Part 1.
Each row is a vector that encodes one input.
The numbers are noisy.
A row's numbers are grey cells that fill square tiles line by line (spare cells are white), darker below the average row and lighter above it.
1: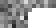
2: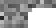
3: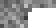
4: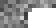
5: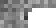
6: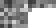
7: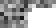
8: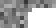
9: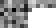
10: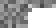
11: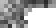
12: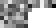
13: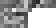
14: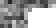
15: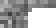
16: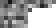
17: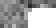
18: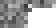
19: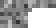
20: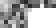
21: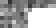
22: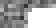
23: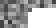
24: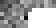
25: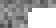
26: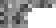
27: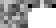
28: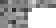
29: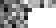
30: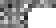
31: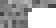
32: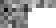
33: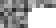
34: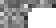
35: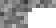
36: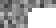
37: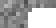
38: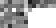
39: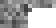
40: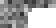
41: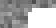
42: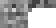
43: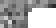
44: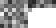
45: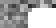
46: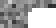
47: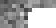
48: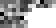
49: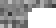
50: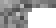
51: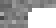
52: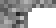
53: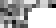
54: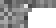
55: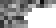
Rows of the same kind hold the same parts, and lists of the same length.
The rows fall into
2 kinds.
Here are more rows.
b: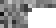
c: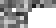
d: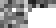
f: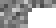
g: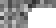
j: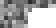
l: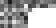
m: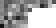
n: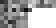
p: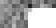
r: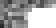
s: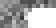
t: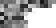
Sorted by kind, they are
b, c, d, f, t
g, j, l, m, n, p, r, s

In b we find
one of 5 labels.
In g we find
three true/false values.
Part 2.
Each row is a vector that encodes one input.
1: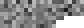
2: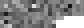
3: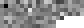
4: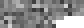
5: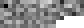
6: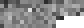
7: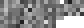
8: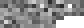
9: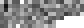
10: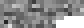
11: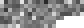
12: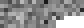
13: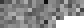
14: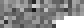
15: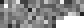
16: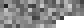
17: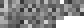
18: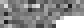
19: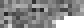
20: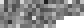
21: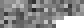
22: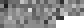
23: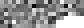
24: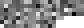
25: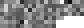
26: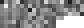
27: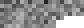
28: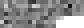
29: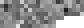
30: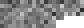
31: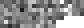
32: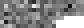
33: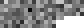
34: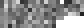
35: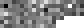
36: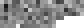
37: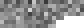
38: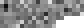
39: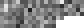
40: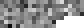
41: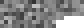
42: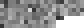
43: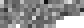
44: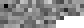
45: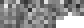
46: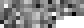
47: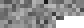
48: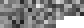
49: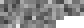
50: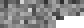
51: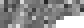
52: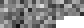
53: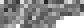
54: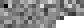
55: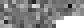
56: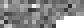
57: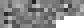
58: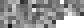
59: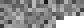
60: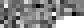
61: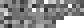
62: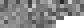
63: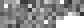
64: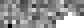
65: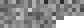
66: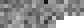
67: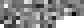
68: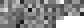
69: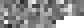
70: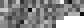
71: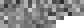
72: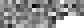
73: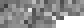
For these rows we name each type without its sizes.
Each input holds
a list of points on a line.
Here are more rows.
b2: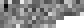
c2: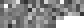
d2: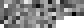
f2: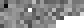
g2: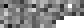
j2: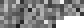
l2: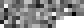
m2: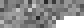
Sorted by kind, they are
b2, f2, g2, m2
c2, j2
d2, l2

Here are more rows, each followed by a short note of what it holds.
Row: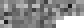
a list of one item
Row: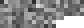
a list of one item
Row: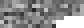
a list of one item
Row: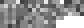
a list of one item
